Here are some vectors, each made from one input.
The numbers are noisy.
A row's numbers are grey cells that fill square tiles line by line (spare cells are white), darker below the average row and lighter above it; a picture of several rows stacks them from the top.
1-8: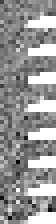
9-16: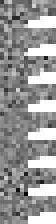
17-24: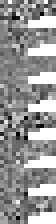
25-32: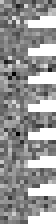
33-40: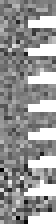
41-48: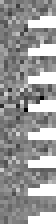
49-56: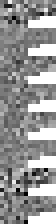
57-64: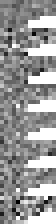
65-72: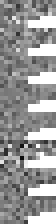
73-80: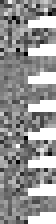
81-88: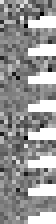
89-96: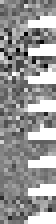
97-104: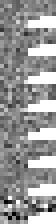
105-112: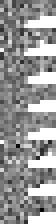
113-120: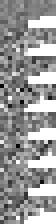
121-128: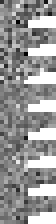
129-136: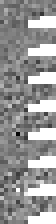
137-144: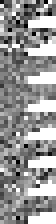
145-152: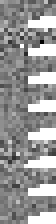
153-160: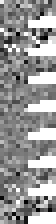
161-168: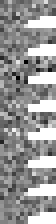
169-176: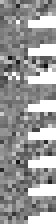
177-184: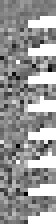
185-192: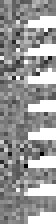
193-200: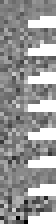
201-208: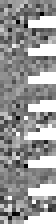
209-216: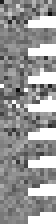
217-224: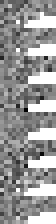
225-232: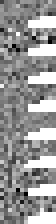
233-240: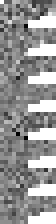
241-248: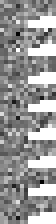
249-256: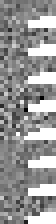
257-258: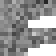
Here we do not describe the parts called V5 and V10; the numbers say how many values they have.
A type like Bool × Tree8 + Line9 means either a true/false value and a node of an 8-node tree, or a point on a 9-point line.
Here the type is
Bool × (Line6 + V5) + V10.
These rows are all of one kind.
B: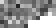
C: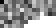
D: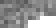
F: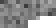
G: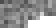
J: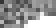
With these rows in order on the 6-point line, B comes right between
C and J.
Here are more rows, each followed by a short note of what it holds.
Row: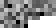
a value of V10
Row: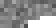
a value of V10
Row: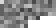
a value of V10
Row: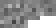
a value of V10
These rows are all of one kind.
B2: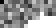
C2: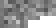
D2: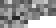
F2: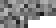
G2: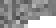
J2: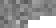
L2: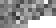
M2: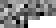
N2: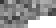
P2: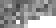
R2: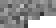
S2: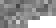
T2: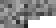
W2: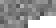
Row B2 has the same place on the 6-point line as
C2, N2, P2 and R2.
